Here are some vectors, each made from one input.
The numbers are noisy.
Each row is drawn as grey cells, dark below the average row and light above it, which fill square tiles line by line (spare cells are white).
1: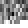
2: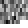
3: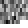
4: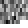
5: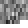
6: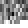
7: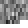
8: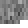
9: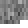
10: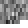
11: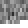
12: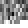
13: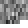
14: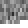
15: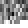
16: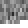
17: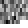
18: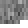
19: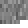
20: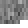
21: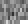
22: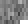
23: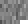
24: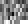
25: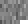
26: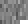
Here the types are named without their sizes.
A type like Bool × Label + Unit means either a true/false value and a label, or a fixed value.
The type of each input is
Line.
